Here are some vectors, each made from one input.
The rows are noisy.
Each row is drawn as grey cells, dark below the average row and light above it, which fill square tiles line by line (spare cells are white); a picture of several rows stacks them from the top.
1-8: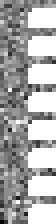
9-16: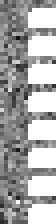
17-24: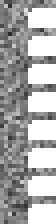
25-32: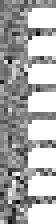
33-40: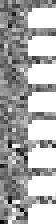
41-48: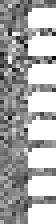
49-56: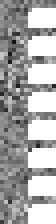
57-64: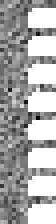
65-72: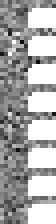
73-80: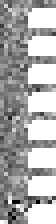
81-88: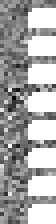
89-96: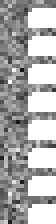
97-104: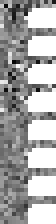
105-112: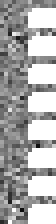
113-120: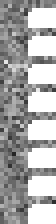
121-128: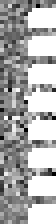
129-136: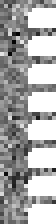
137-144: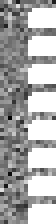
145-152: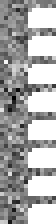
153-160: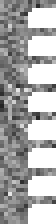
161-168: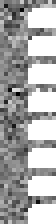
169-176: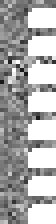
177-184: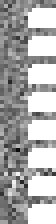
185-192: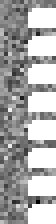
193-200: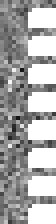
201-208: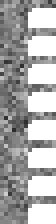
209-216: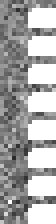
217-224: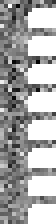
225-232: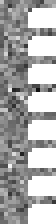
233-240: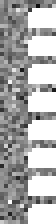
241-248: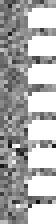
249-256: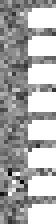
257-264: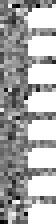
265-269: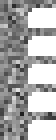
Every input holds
a list of up to two points on a 5-point line.
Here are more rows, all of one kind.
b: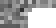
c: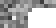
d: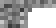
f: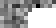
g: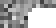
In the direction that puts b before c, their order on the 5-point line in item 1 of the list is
b, d, g, c, f.
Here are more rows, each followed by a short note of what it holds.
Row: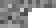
a list of one item
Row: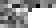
a list of two items
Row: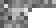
a list of two items
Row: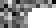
the empty list
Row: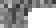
a list of one item
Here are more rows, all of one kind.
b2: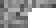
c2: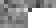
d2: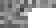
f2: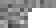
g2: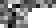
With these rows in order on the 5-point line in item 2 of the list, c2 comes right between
f2 and g2.
